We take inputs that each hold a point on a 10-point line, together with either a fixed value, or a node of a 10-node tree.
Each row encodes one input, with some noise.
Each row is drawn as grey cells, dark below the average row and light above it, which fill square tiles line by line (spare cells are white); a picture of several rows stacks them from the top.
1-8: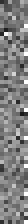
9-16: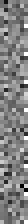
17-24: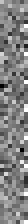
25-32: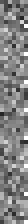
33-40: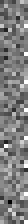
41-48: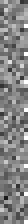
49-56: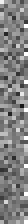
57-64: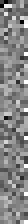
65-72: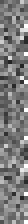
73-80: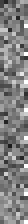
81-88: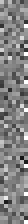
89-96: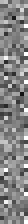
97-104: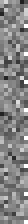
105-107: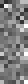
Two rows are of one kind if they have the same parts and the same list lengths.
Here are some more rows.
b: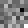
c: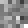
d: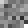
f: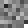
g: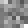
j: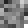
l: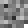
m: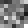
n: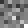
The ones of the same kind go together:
b, j, m, n
c, d, f, g, l

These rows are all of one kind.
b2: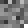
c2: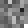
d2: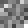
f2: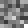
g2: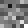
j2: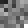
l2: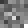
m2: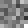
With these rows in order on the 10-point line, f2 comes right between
d2 and m2.
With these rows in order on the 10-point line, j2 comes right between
b2 and c2.
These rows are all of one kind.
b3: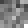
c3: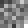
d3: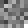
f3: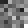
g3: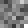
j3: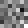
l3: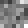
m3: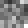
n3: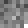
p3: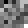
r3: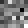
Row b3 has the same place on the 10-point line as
c3, l3, m3 and n3.
